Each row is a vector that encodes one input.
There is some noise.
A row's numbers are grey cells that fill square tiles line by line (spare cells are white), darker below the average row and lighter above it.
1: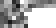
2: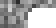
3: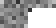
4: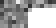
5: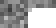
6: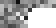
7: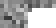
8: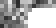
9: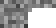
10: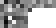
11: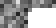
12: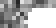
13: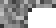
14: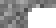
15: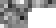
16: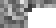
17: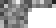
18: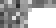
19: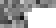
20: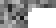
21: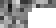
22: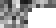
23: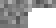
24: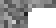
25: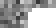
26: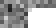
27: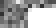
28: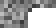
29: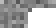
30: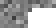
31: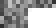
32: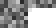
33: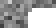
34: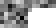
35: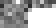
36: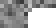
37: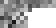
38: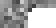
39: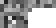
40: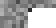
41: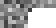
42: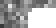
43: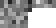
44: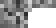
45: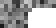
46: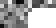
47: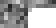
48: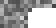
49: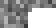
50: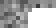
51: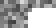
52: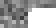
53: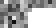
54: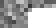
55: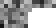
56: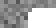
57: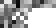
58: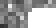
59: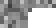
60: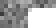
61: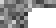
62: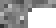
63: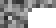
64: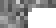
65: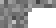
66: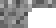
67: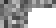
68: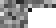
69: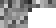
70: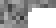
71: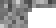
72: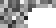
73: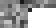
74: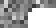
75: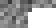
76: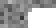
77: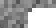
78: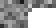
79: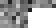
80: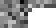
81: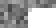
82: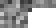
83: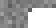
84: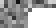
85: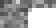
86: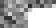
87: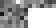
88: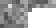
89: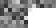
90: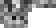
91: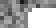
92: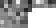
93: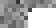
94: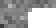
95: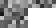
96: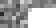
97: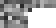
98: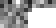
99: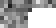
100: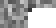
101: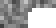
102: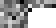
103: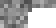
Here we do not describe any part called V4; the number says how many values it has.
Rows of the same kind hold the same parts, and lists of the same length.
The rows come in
3 kinds.
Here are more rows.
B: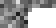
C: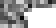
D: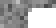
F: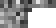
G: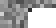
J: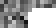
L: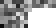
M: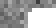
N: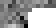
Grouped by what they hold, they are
B, F, L
C, J, N
D, G, M

